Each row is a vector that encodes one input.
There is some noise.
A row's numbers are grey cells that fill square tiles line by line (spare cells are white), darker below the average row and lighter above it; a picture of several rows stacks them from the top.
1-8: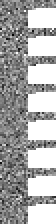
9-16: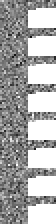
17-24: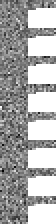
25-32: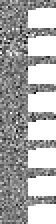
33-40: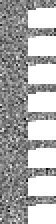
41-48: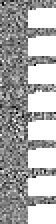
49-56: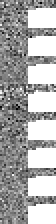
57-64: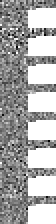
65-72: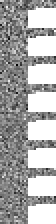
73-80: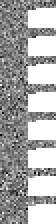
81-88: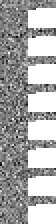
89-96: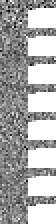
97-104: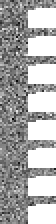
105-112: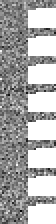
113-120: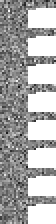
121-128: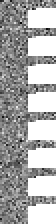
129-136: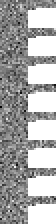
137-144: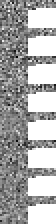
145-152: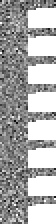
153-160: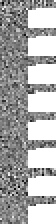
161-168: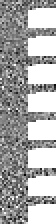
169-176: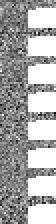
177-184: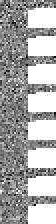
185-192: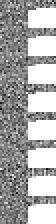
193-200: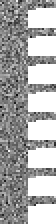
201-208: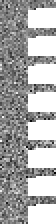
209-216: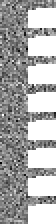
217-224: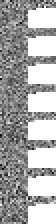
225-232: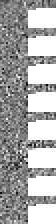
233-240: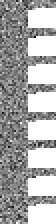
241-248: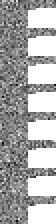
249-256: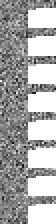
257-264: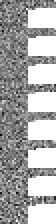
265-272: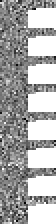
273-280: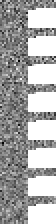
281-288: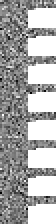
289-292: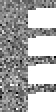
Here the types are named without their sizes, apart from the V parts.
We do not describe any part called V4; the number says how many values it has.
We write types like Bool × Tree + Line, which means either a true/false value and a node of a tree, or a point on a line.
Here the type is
(Circle + Label) × V4.
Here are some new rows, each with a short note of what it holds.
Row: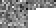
a label and a value of V4
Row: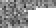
a label and a value of V4
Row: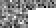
a point on a circle and a value of V4
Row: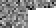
a point on a circle and a value of V4
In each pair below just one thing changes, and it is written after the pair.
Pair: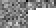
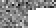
the value of V4
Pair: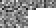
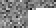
the value of V4
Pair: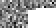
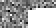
the label
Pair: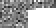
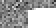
the value of V4
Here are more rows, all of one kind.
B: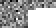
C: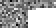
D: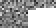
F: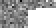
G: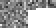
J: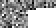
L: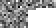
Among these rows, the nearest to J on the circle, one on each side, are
B and D.
